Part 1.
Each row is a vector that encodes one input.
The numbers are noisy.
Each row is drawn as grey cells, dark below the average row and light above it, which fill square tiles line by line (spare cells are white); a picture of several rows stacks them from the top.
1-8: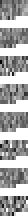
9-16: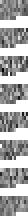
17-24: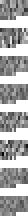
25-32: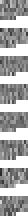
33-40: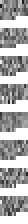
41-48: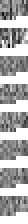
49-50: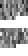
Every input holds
a node of an 8-node tree.
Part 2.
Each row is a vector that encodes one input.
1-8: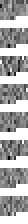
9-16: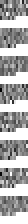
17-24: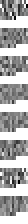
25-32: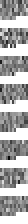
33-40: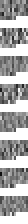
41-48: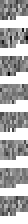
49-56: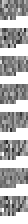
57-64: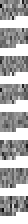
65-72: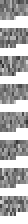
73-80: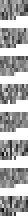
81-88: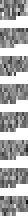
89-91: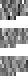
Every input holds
a node of a 14-node tree.
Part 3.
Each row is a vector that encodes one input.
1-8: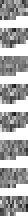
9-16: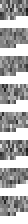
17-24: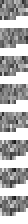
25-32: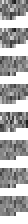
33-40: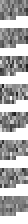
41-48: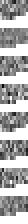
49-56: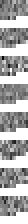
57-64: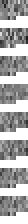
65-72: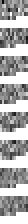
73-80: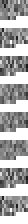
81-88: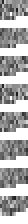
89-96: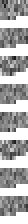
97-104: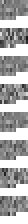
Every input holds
a node of a 12-node tree.
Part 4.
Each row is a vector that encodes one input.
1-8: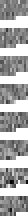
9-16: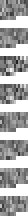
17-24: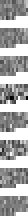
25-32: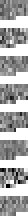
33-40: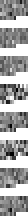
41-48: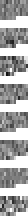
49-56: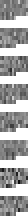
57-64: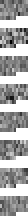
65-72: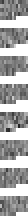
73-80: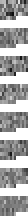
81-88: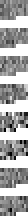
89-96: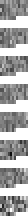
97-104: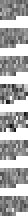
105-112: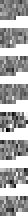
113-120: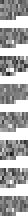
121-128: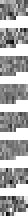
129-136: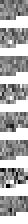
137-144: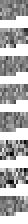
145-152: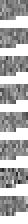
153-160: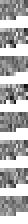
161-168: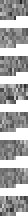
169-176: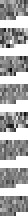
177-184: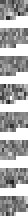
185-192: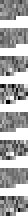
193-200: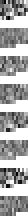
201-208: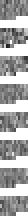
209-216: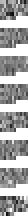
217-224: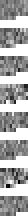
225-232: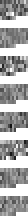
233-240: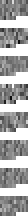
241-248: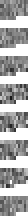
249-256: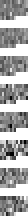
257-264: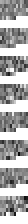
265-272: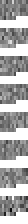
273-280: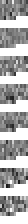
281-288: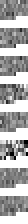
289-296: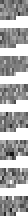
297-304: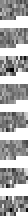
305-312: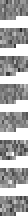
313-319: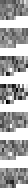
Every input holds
a node of a 13-node tree.
